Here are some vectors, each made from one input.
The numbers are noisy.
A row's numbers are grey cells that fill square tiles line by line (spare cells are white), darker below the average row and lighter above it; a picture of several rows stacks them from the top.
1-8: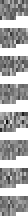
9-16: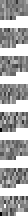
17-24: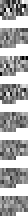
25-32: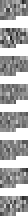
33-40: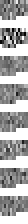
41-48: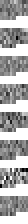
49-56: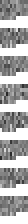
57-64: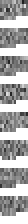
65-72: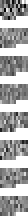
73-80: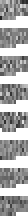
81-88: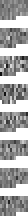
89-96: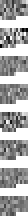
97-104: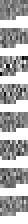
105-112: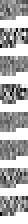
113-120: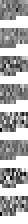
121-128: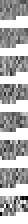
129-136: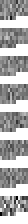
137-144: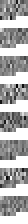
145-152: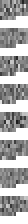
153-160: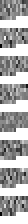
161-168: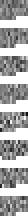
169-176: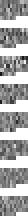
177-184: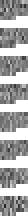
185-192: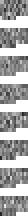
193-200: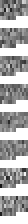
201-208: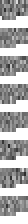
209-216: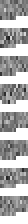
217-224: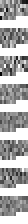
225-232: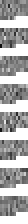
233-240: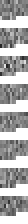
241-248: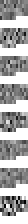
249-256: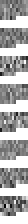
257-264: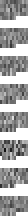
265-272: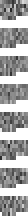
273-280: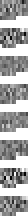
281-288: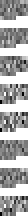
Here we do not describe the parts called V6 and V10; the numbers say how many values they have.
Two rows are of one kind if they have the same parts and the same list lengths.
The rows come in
3 kinds.
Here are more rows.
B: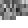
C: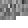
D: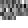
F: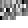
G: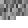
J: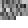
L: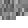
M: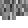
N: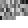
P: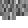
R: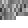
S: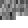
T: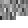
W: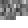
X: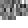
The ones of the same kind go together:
B, D, J, S, T, W, X
C, F, G, L, M, N, P
R

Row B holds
a value of V6 and a value of V10.
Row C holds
one of 12 labels and a true/false value.
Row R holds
a fixed value.
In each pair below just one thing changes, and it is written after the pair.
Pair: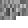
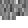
the label
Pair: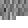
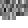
the label
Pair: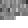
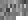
the label
